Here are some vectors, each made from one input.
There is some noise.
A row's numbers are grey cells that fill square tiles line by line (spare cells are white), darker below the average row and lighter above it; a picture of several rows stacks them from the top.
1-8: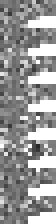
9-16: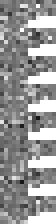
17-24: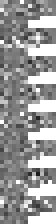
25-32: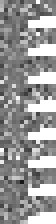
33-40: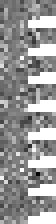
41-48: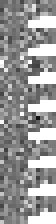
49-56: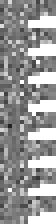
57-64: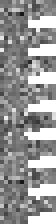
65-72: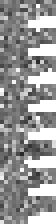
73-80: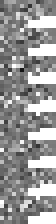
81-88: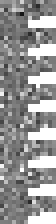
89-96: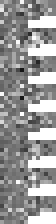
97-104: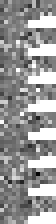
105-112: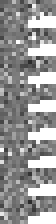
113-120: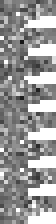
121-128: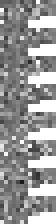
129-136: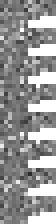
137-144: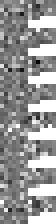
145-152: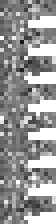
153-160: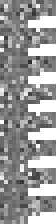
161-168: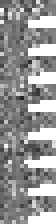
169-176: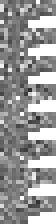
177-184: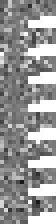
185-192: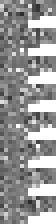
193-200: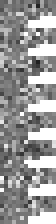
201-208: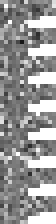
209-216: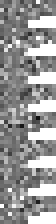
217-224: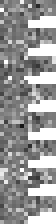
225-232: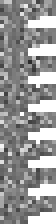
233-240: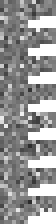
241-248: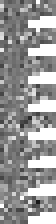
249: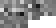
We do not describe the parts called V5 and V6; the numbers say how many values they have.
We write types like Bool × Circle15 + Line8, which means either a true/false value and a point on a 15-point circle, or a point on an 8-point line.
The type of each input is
(Line9 + V6) × Tree10 + List2(Bool × V5).
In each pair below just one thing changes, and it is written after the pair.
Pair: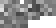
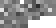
the value of V5 in item 2 of the list
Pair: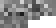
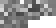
the true/false value in item 1 of the list
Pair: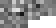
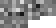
the value of V5 in item 2 of the list
